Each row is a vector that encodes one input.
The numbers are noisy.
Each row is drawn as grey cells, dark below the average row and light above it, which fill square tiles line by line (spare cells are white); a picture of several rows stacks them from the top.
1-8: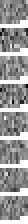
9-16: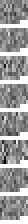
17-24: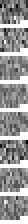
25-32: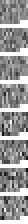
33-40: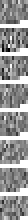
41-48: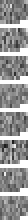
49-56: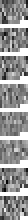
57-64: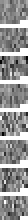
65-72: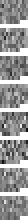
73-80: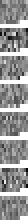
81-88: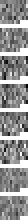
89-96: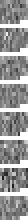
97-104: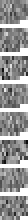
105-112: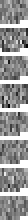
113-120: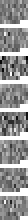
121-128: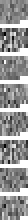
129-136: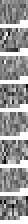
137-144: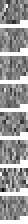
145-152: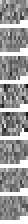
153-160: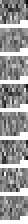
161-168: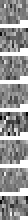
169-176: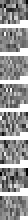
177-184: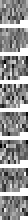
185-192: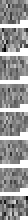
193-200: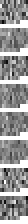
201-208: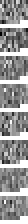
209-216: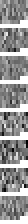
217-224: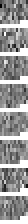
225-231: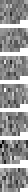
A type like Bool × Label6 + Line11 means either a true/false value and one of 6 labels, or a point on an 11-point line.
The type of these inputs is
List3(Line6) + Tree11.
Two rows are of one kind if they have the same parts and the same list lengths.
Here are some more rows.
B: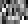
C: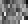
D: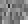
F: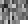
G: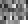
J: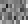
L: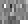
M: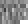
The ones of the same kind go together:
B, C, F, G
D
J
L
M

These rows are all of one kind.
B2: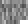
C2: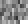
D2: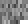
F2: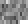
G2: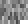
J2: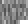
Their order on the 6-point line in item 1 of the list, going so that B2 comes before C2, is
F2, B2, J2, D2, G2, C2.
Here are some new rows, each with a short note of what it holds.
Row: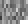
a list of three items
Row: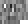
a list of one item
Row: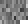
the empty list
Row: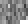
a list of three items
